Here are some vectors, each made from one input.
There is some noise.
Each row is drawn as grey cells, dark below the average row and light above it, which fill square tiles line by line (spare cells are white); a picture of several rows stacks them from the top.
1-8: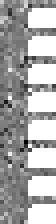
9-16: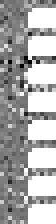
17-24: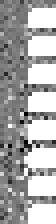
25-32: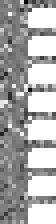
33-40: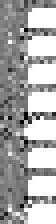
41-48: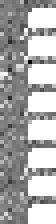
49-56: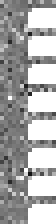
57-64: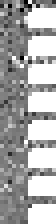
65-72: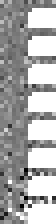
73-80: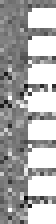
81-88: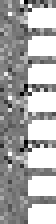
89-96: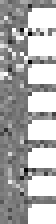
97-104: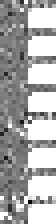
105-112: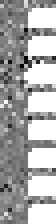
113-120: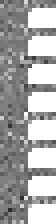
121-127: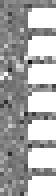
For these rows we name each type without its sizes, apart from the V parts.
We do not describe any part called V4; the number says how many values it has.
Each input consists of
a list of items, each a true/false value and a value of V4.
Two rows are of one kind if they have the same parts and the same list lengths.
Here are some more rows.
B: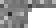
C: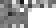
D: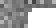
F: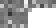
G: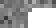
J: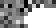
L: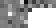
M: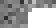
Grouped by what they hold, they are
B, D, L
C, F, G, M
J

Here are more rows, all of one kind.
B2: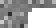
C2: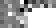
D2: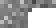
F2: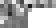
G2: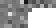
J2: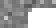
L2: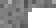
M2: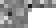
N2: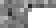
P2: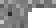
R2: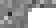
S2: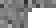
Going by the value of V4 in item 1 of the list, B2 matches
F2, M2, P2 and S2.
